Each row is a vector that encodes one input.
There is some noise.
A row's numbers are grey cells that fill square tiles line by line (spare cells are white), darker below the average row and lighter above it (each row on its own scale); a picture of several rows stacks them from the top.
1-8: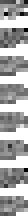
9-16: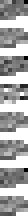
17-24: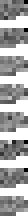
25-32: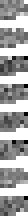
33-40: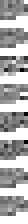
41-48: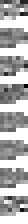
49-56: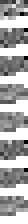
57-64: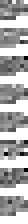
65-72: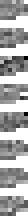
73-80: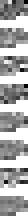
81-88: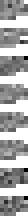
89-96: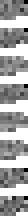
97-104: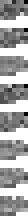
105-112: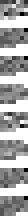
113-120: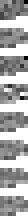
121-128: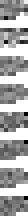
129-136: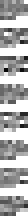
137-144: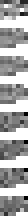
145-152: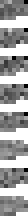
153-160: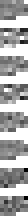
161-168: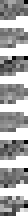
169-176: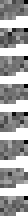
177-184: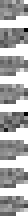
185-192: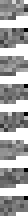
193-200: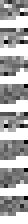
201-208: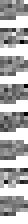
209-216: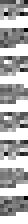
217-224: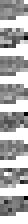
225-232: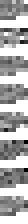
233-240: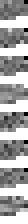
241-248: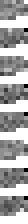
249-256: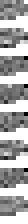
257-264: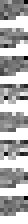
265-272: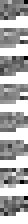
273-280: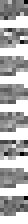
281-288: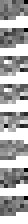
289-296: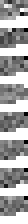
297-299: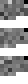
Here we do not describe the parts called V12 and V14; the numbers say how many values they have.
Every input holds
either a point on a 7-point line, or a true/false value, a value of V12 and a value of V14.
